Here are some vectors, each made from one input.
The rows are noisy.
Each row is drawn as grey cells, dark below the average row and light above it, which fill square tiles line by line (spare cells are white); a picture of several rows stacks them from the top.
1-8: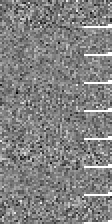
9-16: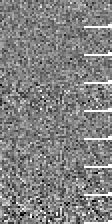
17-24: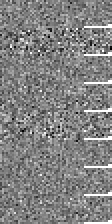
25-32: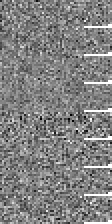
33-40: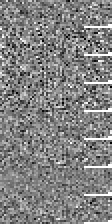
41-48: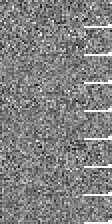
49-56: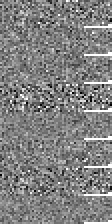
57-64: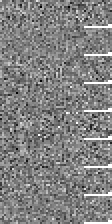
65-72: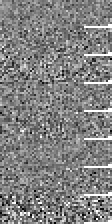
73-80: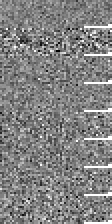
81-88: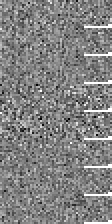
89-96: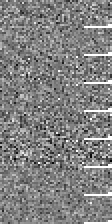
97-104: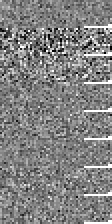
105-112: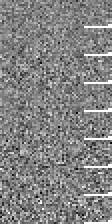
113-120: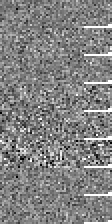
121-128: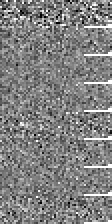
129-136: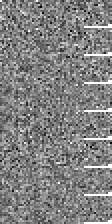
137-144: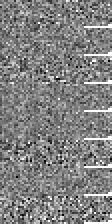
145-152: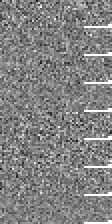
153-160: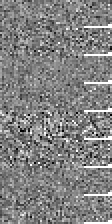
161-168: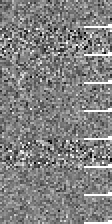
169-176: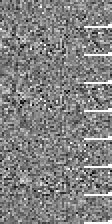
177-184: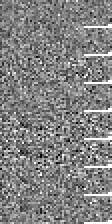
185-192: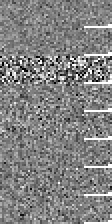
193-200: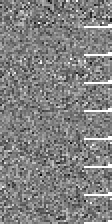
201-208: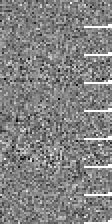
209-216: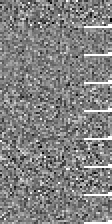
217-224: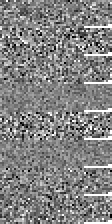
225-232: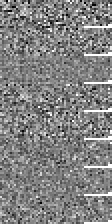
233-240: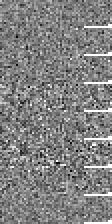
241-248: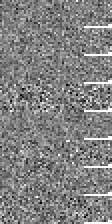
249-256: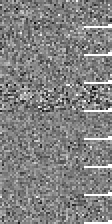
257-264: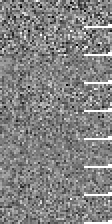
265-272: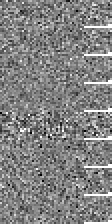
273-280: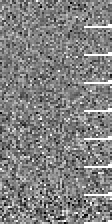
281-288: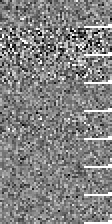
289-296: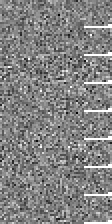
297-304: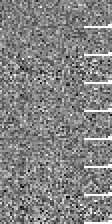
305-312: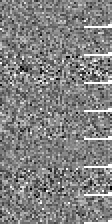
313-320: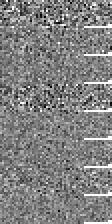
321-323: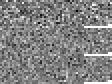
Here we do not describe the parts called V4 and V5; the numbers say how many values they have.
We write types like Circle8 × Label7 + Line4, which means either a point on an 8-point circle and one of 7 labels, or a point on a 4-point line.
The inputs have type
Line10 × V5 + (Tree15 + Unit) × V4.
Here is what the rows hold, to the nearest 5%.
About 45% of them hold a point on a 10-point line and a value of V5. The rest hold a value of V4, together with either a fixed value, or a node of a 15-node tree.
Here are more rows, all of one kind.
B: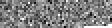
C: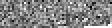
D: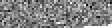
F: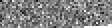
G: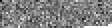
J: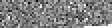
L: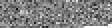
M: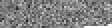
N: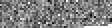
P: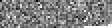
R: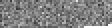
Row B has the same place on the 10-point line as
F and J.
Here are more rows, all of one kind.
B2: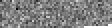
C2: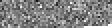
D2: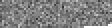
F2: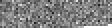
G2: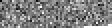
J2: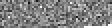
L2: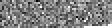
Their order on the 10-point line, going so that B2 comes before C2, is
F2, B2, G2, C2, D2, L2, J2.
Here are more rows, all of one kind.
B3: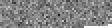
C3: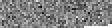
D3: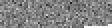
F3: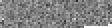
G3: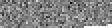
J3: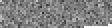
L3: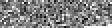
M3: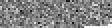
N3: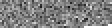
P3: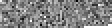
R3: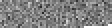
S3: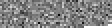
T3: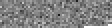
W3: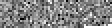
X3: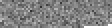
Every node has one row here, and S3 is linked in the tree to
N3.
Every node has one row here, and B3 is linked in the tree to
D3, J3 and L3.
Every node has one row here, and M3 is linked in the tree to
J3 and X3.
